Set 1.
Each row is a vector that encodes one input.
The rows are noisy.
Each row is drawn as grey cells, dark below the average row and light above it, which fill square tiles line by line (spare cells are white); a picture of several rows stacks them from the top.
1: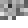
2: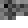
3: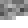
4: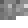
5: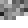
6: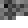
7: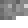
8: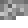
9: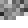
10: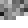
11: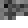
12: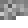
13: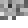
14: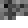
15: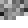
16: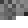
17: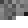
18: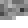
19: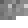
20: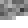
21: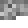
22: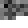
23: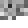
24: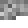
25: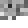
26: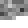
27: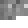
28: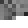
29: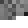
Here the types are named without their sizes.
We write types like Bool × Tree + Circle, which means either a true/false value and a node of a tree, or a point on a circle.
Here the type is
Tree.
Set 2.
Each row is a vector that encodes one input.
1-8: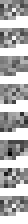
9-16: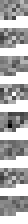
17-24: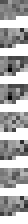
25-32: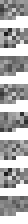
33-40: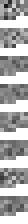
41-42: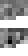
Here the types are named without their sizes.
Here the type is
Tree.
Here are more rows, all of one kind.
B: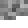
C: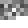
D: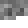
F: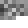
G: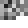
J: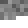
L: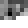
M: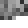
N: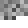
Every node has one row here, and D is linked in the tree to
J and L.
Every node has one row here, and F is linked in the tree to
C and J.
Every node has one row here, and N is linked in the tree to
B and G.
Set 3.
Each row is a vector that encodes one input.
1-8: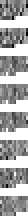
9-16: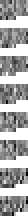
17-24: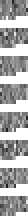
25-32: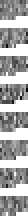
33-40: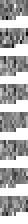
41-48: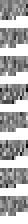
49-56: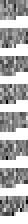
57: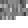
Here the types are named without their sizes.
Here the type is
Line × Line + Unit.
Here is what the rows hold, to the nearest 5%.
About 15% of them hold a fixed value. The rest hold a point on each of two lines.
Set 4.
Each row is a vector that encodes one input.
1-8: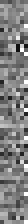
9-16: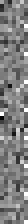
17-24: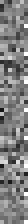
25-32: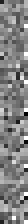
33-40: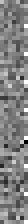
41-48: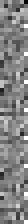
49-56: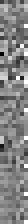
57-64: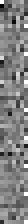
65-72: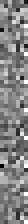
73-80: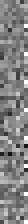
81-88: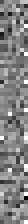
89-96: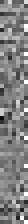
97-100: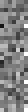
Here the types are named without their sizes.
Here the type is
Tree.
